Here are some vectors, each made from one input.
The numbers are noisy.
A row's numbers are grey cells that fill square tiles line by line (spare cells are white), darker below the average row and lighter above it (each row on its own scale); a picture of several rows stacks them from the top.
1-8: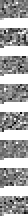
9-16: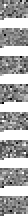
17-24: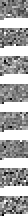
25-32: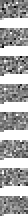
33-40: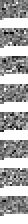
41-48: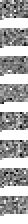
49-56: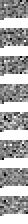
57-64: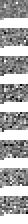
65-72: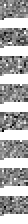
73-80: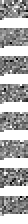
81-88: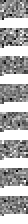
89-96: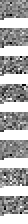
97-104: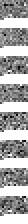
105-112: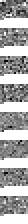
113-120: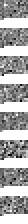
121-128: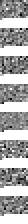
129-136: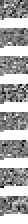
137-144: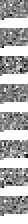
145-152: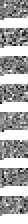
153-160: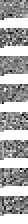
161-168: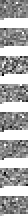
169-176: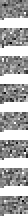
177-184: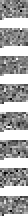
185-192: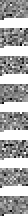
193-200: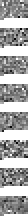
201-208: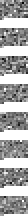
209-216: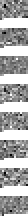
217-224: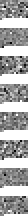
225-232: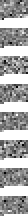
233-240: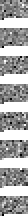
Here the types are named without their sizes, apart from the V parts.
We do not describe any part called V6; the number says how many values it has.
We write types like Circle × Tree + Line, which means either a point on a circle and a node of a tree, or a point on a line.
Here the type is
(Bool × Bool × Bool + Label) × V6 + List(Line).
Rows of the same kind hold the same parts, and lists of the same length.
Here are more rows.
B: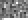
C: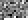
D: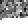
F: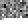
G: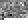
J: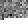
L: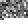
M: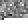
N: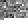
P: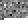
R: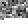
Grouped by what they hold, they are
B, N
C, G, J
D
F
L, R
M, P

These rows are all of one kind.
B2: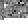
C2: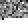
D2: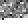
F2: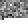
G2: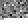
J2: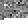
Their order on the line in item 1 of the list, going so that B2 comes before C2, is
G2, B2, J2, C2, F2, D2.
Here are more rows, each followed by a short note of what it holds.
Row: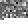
three true/false values and a value of V6
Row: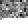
the empty list
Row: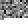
a list of two items
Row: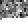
the empty list
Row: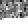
the empty list
